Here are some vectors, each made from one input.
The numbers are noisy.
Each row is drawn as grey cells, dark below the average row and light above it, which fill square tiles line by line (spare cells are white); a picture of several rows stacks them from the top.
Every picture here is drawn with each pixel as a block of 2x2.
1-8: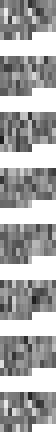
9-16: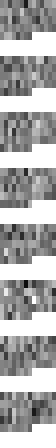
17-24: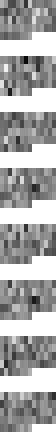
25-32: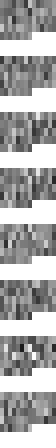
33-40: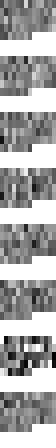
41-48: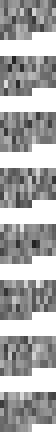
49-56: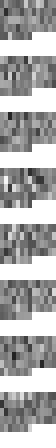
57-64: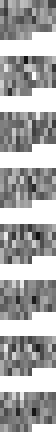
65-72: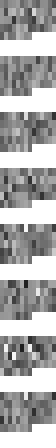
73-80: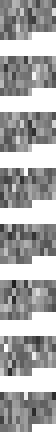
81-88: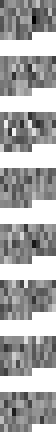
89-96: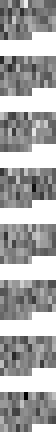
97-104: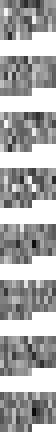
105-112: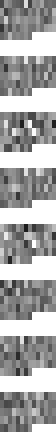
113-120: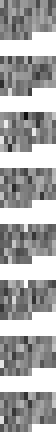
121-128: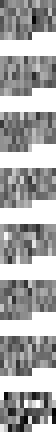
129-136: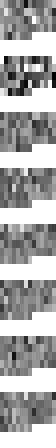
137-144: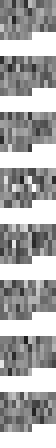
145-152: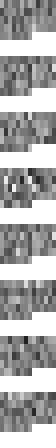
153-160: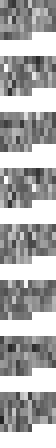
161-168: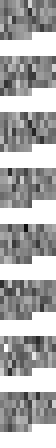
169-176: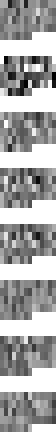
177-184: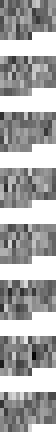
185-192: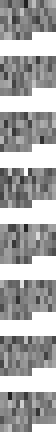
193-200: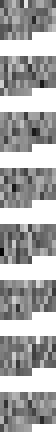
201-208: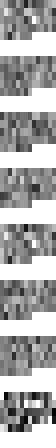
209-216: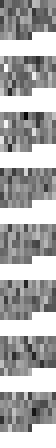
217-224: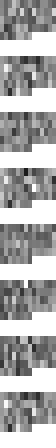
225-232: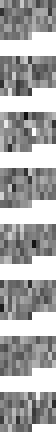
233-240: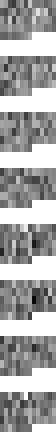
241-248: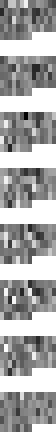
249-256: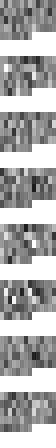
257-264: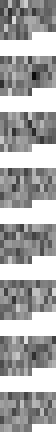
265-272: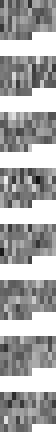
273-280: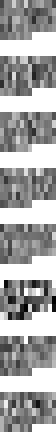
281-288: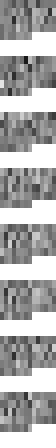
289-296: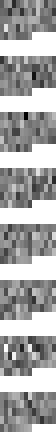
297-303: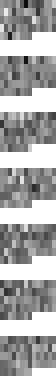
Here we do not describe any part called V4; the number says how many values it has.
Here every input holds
a list of up to three items, each a true/false value and a value of V4.
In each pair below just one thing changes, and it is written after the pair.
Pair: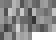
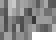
the value of V4 in item 1 of the list
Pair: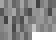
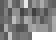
the true/false value in item 1 of the list
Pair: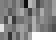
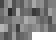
the true/false value in item 1 of the list
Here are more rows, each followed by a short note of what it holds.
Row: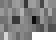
a list of two items
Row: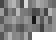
a list of three items
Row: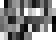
the empty list
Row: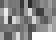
a list of one item
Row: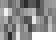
a list of one item
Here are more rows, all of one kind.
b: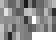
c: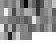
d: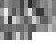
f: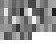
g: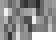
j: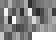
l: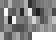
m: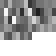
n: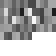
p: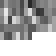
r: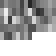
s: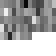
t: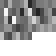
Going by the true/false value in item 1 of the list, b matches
c, g and s.
